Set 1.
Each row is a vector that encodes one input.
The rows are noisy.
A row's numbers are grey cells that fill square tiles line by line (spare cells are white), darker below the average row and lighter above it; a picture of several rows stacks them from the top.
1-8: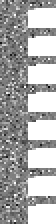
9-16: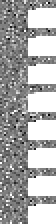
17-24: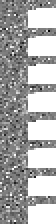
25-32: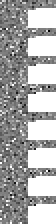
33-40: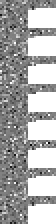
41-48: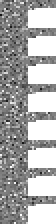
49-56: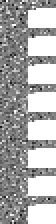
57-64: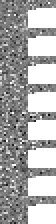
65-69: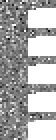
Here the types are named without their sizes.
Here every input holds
four true/false values.
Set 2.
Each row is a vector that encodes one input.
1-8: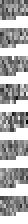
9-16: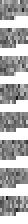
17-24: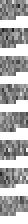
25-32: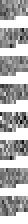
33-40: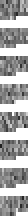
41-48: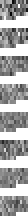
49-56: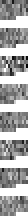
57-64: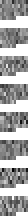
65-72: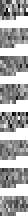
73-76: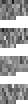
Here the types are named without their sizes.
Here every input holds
a node of a tree.
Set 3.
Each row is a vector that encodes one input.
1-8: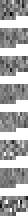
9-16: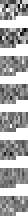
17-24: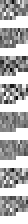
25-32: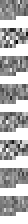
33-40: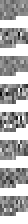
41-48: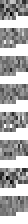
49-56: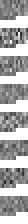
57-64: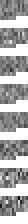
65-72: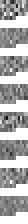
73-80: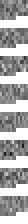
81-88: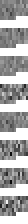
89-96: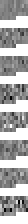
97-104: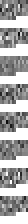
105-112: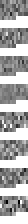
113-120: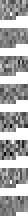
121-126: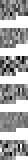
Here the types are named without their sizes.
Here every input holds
either a fixed value, or a point on each of two lines.
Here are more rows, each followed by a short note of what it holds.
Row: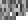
a point on each of two lines
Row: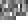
a point on each of two lines
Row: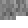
a point on each of two lines
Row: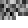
a point on each of two lines
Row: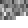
a fixed value
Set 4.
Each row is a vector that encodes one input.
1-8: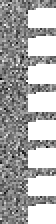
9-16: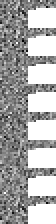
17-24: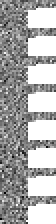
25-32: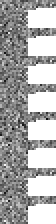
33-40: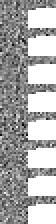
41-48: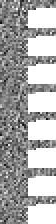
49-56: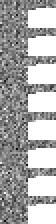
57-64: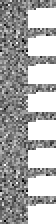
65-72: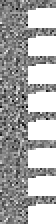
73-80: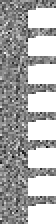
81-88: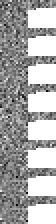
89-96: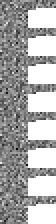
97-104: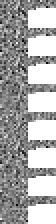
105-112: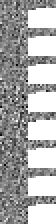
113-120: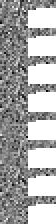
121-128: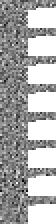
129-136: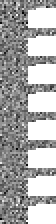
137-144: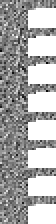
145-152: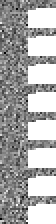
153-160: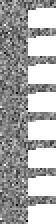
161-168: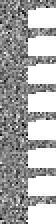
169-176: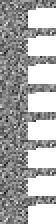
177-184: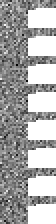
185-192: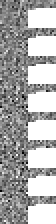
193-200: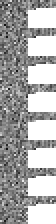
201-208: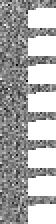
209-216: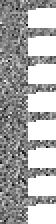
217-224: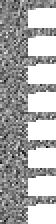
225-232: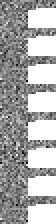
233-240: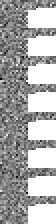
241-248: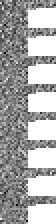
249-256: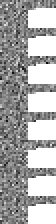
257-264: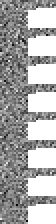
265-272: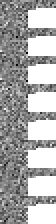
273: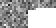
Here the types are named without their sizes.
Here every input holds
four true/false values.
